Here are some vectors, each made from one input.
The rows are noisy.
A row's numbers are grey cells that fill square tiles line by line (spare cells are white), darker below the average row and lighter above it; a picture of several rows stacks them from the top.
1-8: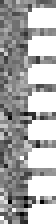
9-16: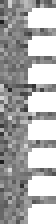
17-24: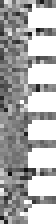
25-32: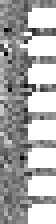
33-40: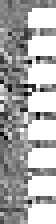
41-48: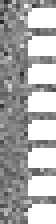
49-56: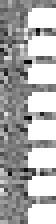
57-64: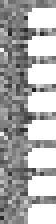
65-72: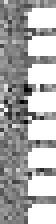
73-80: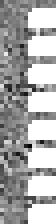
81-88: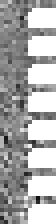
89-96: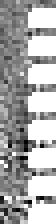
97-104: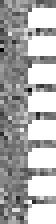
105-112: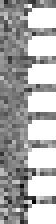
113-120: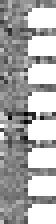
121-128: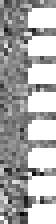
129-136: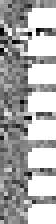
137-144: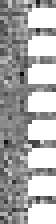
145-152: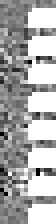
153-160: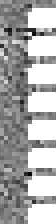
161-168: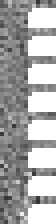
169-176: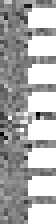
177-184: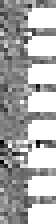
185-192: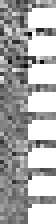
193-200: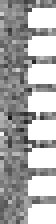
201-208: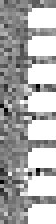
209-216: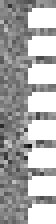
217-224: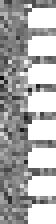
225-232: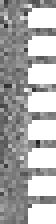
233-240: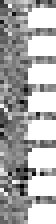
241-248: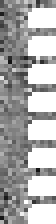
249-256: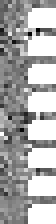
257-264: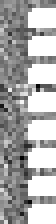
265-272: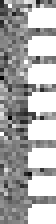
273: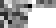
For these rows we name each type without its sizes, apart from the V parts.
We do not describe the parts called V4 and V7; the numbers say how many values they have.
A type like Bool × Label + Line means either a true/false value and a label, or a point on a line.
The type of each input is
Bool × Bool × Bool × (Tree × V7 + V4) + Line.
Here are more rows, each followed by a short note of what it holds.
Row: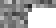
three true/false values and a value of V4
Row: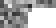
a point on a line
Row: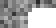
three true/false values and a value of V4
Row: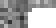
a point on a line
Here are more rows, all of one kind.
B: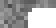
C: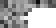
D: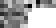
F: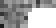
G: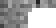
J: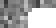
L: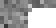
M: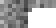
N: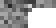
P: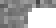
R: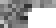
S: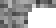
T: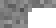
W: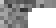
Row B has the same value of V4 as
C, F, G and N.
